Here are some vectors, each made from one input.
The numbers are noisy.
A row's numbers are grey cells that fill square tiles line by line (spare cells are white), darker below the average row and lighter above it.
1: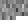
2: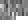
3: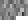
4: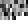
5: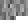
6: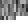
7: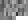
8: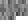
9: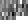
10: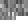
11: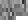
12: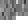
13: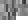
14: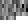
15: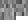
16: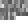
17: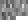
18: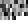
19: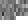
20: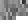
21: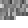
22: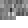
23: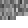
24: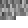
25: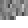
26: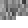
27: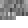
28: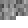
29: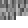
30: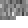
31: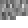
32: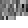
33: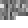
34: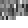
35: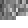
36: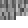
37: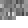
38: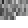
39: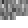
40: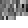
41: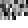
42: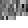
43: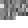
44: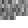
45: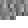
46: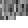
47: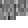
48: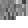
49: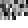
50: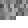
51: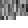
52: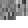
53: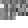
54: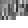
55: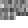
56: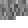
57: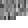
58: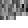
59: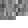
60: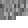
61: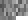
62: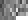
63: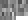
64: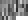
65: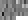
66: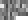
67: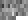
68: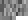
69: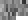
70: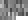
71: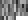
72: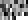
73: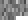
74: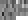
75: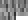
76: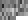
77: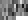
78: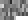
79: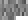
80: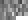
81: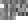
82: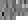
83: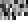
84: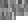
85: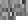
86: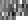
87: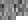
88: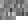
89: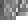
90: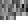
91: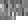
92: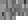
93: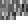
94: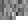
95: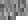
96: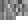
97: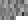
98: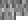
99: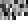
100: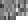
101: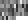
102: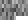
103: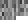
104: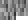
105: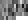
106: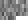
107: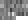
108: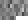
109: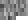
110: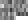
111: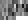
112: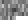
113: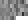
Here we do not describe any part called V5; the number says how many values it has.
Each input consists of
a list of up to three items, each a true/false value and a value of V5.
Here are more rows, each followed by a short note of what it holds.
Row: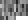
a list of one item
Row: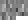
a list of two items
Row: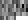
a list of one item
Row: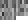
a list of two items
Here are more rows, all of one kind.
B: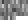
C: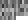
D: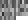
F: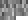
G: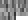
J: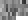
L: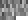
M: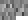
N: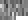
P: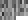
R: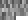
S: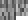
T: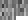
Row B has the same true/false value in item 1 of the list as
J and M.
